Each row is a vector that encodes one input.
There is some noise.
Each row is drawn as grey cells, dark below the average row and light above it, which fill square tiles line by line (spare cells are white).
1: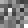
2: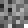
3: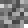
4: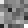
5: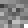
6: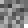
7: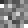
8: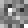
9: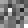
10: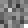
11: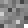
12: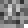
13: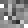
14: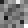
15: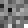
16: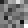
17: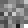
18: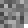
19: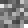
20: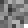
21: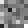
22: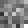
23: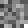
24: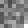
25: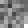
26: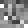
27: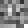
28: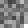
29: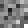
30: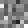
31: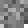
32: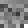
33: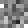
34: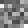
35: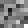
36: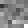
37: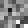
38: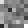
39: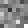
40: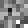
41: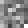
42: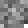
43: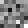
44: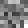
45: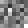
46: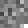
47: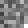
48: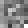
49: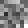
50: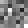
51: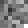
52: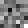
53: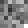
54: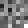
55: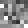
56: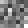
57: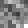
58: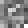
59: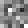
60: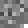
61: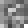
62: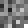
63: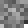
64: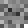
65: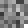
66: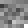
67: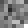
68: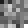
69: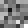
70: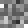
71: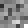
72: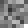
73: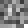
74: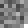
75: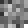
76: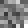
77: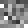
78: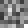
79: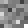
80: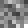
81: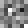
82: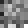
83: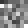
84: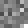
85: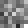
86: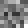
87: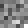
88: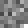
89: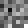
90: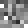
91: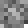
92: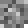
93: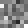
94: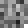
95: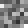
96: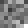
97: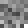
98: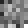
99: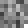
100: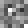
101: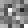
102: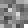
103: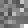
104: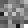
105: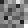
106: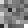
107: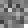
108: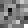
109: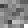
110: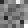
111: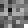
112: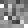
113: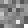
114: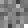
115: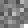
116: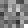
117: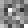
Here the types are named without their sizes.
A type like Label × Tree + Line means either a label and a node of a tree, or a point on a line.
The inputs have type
Bool × (Label + Tree).
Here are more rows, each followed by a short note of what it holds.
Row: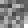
a node of a tree and a true/false value
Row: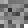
a label and a true/false value
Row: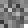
a node of a tree and a true/false value
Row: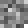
a node of a tree and a true/false value
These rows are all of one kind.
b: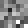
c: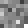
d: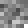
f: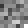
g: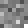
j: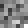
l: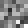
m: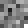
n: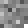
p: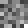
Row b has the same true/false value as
f, j, l and m.
